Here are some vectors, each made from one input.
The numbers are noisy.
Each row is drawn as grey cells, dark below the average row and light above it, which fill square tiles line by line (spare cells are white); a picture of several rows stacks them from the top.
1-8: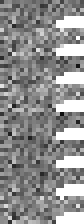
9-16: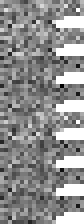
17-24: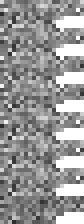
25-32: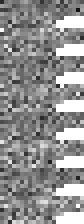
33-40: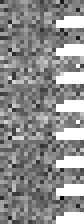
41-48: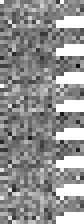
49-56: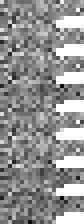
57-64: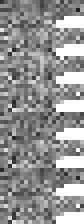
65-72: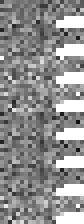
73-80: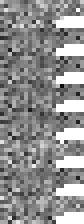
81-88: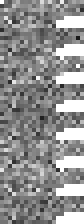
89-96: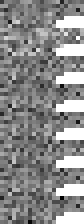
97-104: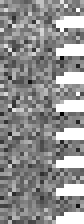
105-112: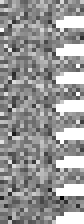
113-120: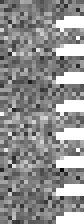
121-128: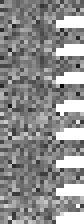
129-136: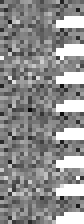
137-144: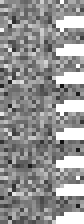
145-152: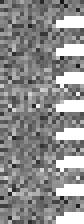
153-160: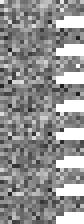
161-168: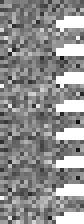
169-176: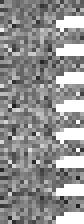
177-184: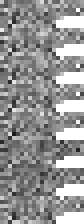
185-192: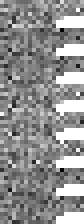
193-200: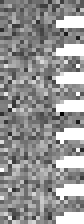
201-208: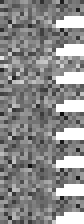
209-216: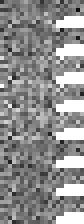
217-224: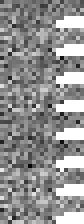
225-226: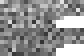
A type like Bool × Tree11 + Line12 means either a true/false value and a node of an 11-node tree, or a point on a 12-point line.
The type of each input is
Circle6 × Circle6 × Line8 + Line5 × Line5 × (Tree9 + Unit).
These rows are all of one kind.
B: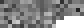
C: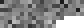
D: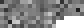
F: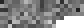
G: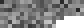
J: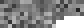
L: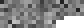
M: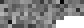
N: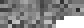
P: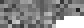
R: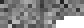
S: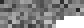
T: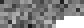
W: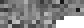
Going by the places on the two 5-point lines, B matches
G, N, P and S.
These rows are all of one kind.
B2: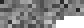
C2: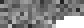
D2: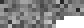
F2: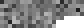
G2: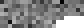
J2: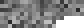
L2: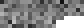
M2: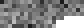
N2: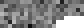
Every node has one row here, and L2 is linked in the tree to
D2, J2 and M2.
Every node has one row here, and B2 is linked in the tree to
M2.
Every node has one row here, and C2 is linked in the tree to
J2 and N2.
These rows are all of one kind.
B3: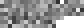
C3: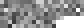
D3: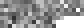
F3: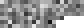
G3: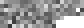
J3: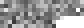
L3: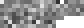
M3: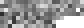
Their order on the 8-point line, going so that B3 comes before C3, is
B3, L3, C3, D3, G3, J3, F3, M3.
